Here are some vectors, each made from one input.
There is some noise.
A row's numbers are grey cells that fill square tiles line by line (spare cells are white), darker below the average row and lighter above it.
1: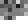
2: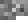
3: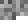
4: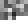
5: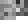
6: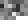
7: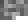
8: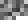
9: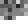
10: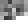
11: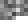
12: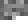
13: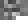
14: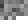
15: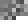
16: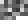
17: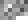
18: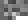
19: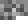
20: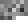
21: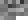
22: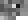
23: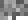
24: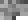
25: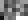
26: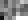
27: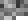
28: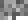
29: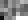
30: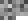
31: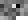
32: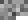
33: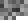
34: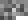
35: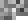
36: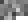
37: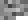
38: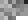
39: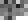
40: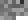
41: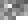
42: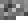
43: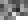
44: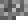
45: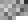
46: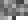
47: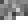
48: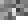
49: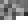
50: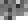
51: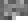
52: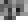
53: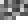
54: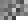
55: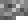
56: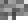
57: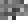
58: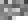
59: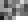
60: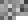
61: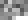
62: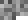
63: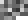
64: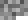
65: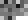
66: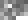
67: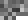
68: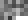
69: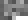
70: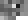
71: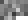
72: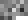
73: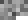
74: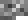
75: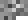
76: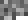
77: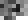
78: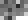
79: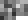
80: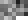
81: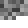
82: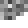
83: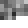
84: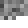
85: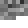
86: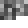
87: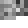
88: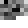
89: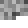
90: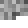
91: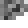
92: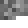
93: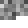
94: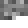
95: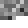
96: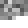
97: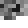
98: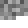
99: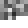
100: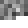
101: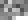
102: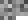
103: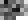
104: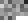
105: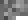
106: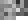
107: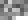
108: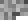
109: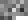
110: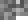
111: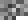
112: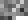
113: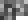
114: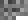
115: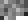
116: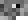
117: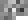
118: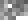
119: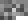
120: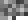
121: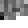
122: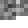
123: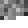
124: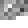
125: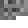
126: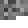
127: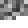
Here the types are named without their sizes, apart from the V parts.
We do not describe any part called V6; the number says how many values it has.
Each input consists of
a value of V6, together with either a point on a line, or four true/false values.
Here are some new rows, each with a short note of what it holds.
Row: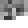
a point on a line and a value of V6
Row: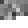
four true/false values and a value of V6
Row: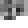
a point on a line and a value of V6
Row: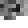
a point on a line and a value of V6
